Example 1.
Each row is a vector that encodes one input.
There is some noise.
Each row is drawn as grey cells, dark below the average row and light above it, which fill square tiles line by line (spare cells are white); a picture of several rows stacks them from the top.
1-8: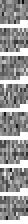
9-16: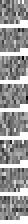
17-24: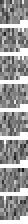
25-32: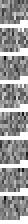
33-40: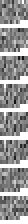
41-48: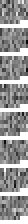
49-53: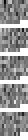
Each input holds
a point on a 5-point line and a true/false value.
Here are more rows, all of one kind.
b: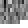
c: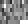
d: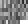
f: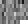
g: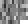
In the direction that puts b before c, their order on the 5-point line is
g, b, f, c, d.
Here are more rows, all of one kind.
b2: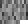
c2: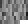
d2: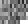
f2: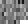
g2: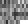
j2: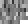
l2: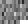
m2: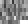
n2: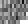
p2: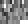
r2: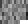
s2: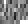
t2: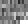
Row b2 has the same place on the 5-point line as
c2, f2, l2 and r2.
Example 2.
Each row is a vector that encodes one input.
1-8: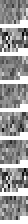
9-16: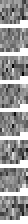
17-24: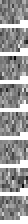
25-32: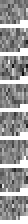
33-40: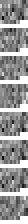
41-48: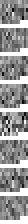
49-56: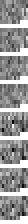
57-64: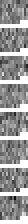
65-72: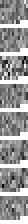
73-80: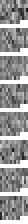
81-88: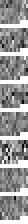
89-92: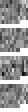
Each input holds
a list of up to two points on a 7-point line.
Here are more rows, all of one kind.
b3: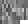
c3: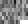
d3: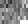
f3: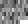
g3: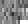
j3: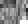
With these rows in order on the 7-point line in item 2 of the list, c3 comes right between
d3 and f3.
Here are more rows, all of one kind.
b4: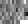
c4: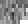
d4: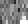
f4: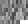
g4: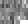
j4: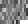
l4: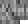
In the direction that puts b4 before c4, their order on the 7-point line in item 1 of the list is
d4, j4, g4, b4, f4, l4, c4.
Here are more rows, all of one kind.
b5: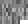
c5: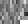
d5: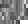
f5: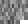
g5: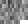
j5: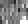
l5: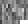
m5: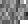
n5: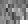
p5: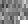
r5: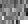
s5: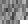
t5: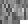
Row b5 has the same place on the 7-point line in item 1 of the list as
l5, n5 and t5.
